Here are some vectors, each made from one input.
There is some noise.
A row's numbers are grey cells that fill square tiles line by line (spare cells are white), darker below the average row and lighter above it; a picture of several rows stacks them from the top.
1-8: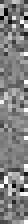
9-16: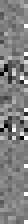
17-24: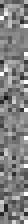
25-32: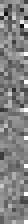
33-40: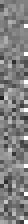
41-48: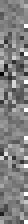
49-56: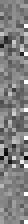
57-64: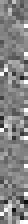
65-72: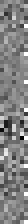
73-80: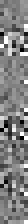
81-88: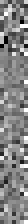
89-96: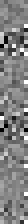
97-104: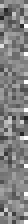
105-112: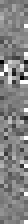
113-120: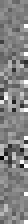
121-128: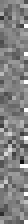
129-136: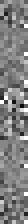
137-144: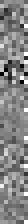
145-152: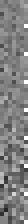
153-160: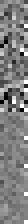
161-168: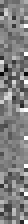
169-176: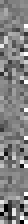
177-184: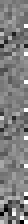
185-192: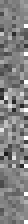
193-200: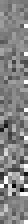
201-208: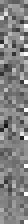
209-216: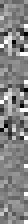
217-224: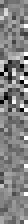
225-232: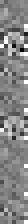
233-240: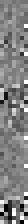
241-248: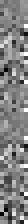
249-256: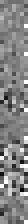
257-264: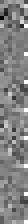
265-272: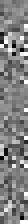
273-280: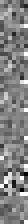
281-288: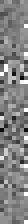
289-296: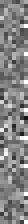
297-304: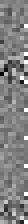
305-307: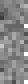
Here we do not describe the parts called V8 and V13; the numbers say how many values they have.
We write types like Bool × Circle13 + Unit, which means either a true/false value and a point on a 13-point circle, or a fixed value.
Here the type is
(Bool × V13 + Unit) × V8 + Line9.
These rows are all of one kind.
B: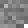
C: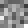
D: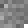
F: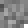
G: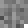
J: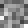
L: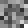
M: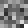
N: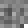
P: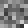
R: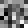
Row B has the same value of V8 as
D, J, M and P.
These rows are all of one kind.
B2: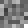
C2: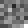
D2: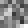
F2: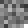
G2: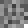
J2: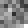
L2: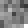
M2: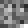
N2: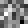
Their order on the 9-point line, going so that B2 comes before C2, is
N2, D2, J2, L2, B2, G2, F2, M2, C2.
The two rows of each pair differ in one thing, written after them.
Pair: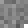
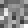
the value of V8
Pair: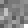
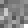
the true/false value
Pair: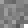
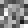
the value of V13
